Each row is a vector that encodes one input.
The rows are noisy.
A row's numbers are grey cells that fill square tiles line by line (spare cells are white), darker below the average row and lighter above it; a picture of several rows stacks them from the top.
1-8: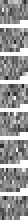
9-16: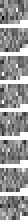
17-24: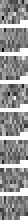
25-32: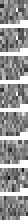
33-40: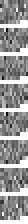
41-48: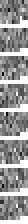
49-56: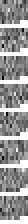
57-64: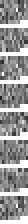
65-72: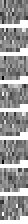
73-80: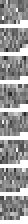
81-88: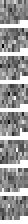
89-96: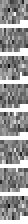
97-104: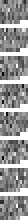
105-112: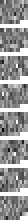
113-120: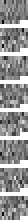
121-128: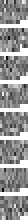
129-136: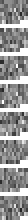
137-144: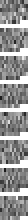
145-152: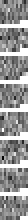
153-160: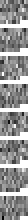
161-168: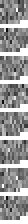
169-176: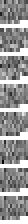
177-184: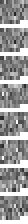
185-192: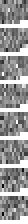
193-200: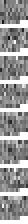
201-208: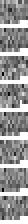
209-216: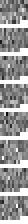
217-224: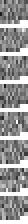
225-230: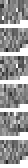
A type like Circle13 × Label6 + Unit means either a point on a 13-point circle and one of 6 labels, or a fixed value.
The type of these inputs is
Bool × Line9 + List2(Line4) + Tree8.
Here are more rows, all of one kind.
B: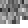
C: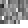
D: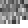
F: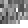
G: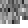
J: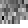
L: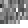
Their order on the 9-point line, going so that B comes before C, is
L, F, J, G, B, C, D.
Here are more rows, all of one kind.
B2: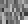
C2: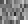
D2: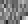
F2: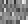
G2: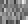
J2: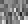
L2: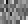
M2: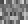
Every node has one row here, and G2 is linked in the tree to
B2, C2, D2 and F2.
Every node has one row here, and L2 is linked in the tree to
F2.
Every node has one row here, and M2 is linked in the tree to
C2.
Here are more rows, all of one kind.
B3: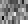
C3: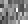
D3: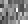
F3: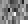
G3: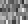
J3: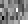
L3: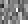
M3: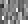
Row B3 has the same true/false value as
F3 and G3.
